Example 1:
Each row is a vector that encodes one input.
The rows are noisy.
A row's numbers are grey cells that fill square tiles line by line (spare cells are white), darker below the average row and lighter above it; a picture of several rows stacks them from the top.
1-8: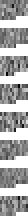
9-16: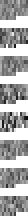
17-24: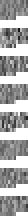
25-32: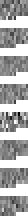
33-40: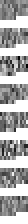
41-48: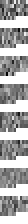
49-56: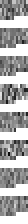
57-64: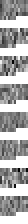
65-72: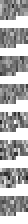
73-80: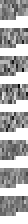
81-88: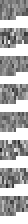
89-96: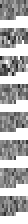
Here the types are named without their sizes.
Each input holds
a list of points on a line.
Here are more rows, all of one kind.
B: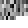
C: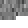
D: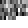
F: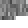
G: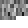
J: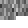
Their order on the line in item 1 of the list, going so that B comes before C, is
F, D, G, J, B, C.
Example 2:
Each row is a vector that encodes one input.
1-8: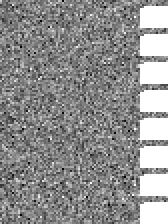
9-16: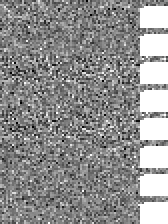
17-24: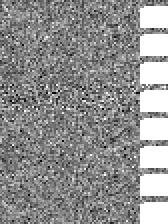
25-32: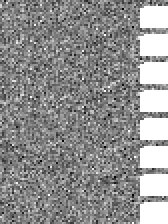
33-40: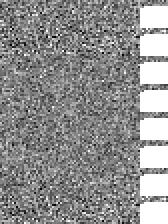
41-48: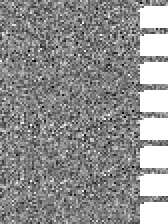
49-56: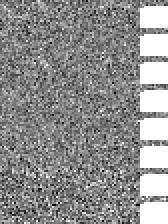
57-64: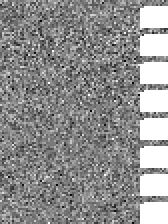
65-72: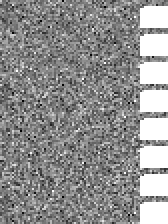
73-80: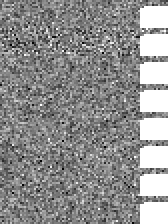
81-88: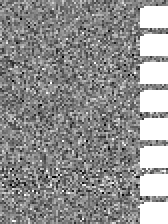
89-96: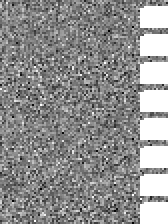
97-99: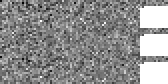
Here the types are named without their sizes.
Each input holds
a list of points on a line.
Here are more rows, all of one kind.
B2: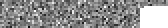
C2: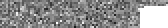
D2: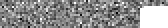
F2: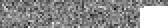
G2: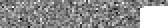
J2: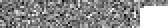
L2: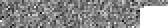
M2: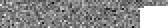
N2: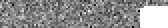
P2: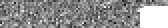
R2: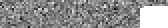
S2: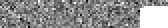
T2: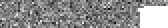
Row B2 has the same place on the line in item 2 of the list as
J2 and P2.
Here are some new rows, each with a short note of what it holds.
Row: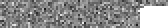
a list of one item
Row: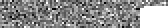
the empty list
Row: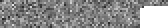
a list of one item
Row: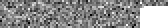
a list of two items
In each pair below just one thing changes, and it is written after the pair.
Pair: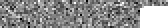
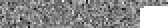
the place on the line in item 2 of the list
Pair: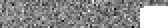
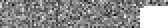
the place on the line in item 2 of the list
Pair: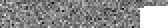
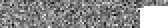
the place on the line in item 2 of the list
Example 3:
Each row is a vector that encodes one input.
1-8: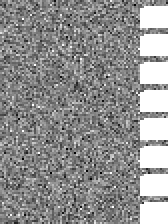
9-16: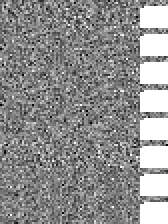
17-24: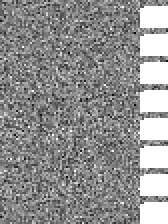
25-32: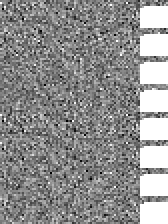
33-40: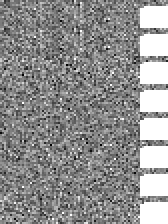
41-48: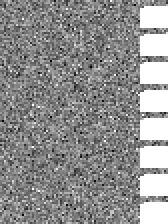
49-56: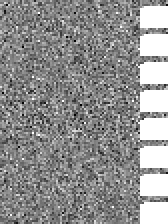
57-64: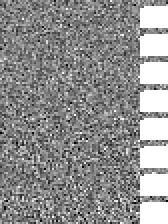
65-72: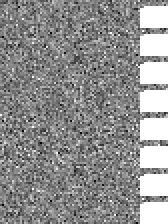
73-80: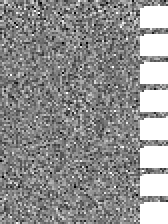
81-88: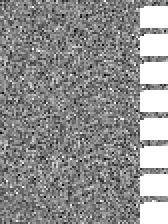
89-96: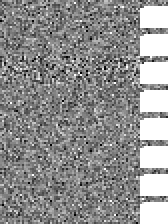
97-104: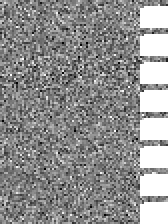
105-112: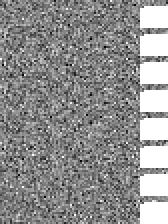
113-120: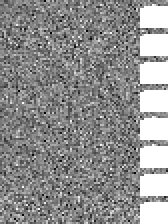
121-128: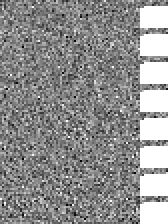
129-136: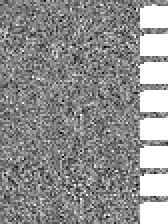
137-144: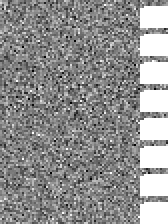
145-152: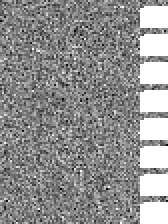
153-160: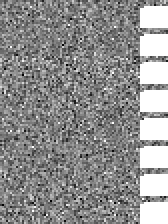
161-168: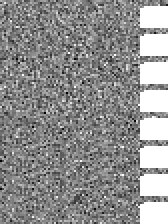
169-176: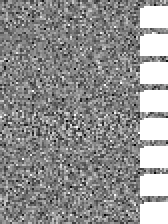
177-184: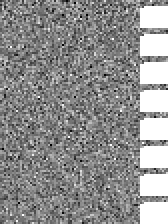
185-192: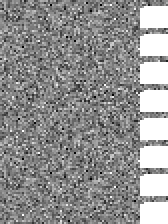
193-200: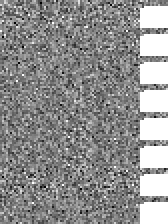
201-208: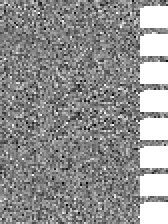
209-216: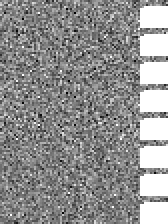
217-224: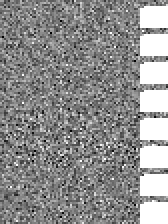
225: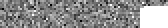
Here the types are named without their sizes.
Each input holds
either a label, or three true/false values.
